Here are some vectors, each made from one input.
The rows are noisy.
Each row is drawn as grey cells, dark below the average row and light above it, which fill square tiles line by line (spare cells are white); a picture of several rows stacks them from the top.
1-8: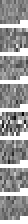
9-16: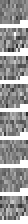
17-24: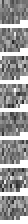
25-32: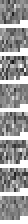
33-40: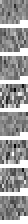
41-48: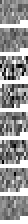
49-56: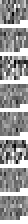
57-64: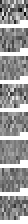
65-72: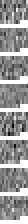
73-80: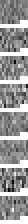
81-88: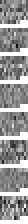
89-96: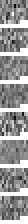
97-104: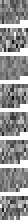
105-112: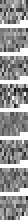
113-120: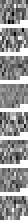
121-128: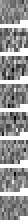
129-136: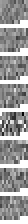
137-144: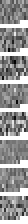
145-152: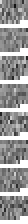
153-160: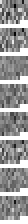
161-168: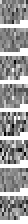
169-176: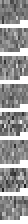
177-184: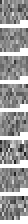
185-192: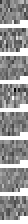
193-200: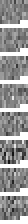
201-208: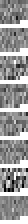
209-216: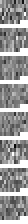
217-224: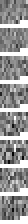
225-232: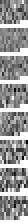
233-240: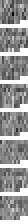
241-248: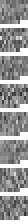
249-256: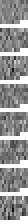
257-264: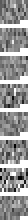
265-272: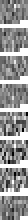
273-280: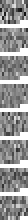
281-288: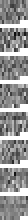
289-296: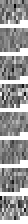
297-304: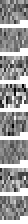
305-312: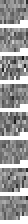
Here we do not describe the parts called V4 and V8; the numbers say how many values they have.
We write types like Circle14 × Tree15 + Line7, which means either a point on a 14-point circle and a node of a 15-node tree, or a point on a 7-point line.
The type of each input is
Circle6 × (Line10 + V4) + Line5 + V8.
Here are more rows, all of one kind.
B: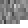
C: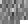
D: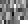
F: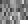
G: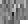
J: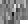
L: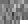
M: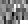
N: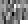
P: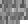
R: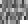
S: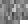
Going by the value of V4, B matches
D and N.
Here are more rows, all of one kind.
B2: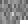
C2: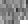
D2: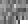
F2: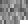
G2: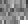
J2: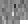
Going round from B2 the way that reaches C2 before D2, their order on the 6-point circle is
B2, J2, C2, G2, F2, D2.
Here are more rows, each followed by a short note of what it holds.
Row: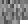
a point on a 6-point circle and a value of V4
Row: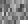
a point on a 6-point circle and a value of V4
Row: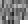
a value of V8
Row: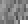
a point on a 6-point circle and a point on a 10-point line
